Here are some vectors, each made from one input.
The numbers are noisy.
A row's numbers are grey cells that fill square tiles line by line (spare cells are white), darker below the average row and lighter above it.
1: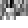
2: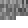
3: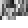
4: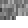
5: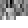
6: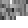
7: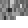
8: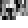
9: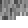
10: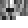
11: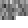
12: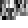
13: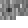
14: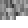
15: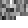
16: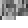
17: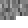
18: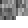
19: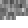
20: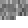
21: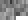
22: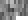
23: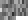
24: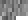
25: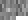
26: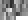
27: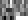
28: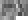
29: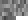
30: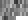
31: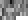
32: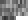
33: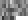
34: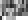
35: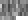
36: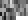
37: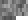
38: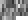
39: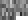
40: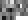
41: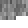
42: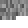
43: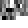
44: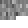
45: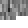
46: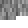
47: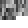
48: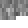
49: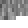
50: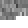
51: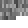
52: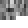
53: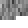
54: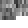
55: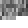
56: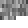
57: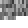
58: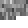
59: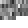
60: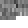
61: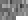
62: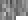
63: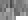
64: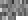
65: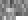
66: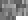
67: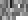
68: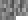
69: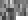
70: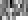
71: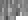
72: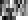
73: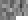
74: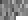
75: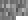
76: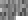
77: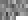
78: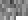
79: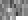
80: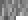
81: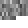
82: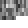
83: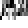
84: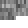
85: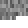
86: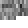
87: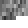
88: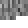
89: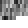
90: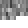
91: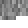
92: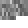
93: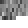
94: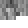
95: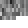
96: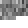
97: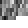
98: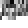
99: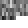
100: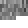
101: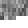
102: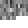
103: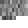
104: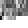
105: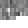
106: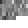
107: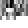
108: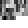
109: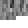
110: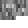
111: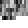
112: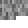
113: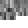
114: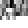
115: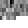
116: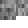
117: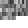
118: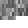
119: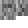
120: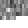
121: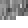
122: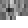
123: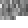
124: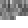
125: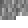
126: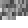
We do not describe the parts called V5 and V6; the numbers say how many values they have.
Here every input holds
either a point on a 4-point line and a value of V5, or a true/false value and a value of V6.
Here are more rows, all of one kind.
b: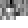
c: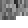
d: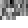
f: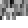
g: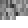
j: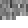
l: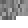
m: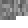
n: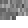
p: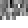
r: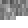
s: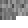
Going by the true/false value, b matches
g, l and r.
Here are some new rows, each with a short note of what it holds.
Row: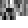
a point on a 4-point line and a value of V5
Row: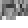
a point on a 4-point line and a value of V5
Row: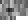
a point on a 4-point line and a value of V5
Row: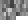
a true/false value and a value of V6
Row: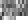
a point on a 4-point line and a value of V5
